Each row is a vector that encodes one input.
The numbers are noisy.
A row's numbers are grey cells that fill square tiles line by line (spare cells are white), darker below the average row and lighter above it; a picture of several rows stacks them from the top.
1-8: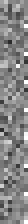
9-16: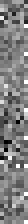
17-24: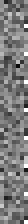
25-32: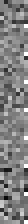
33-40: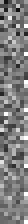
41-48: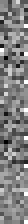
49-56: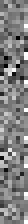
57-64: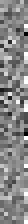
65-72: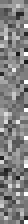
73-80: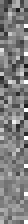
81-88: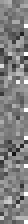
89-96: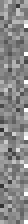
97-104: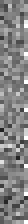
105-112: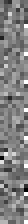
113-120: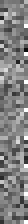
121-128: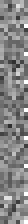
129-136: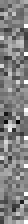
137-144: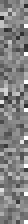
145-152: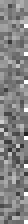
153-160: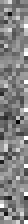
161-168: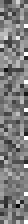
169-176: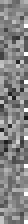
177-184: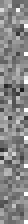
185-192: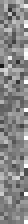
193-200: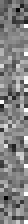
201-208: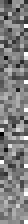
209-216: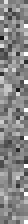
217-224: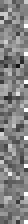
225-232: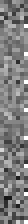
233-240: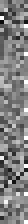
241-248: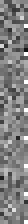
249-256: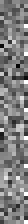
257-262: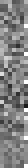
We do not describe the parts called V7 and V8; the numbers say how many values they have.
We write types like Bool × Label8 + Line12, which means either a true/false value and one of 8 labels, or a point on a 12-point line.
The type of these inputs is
Bool × (Line4 × Line5 + V7) + Line9 × V8.
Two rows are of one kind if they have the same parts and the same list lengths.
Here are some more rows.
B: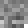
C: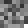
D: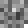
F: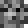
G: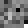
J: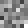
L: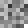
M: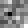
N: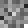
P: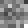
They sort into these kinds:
B, D, L
C, F, G
J, M, N, P

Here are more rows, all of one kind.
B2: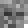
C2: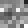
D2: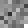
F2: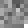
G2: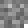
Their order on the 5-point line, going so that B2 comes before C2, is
D2, F2, B2, G2, C2.
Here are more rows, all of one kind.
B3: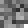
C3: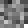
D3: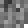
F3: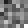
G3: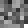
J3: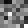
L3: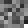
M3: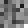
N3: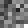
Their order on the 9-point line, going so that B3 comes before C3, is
B3, M3, F3, L3, J3, N3, G3, D3, C3.
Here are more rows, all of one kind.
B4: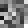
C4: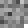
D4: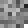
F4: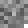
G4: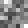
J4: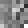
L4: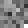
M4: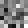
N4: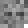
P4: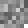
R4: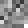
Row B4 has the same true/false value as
G4 and R4.
